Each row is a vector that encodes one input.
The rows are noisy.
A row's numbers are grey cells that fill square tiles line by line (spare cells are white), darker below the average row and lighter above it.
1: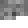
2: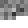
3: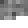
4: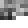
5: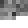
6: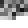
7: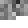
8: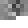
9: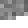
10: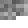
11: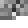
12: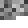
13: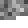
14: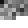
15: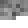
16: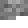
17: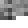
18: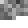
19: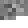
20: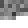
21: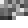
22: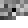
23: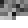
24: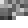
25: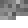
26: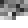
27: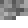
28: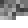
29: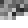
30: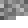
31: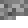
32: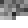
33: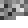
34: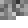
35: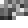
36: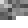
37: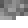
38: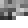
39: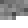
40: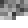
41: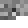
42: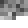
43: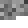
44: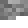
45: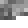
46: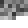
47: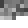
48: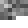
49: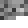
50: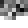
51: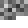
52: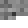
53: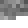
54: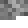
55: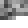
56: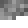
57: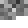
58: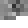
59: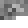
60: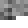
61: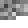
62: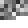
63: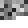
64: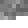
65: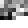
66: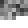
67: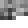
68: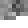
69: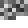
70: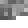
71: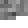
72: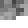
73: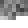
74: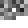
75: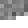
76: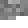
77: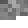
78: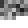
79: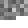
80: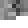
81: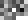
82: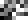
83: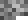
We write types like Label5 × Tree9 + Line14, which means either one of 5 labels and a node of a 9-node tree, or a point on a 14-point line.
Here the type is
Bool × Bool × Bool + Label11.
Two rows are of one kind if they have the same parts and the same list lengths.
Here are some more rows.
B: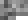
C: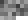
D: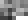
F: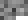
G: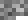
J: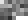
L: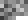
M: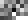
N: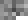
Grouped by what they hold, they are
B, C, F, G, L
D, J, M, N

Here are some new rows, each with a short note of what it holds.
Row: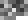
three true/false values
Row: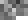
three true/false values
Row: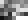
three true/false values
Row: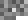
three true/false values
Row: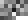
three true/false values
